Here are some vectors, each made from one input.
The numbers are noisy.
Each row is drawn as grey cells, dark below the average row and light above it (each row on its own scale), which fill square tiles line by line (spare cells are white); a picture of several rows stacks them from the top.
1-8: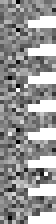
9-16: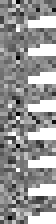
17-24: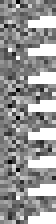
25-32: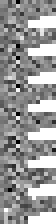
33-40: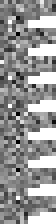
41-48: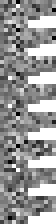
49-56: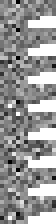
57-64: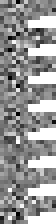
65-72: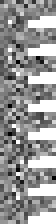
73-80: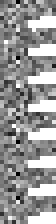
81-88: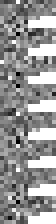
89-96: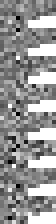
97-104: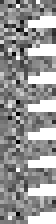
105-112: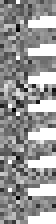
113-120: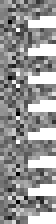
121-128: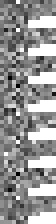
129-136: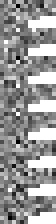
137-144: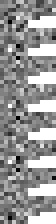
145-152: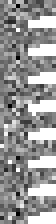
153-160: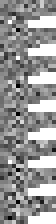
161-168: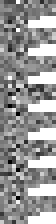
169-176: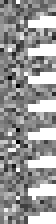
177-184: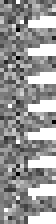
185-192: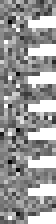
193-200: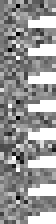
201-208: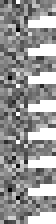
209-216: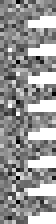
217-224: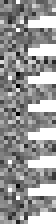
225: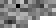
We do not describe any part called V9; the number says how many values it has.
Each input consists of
either a point on a 4-point line, a true/false value and a value of V9, or a list of up to two points on a 5-point line.
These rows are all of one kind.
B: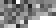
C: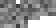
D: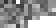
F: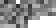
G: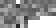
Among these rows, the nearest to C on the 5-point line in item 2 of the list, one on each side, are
F and G.
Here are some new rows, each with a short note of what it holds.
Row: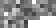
the empty list
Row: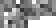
the empty list
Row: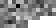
a list of one item
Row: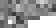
a point on a 4-point line, a true/false value and a value of V9
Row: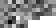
a list of one item
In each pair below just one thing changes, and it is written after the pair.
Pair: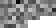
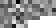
the value of V9
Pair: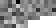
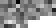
the value of V9
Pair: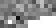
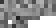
the true/false value
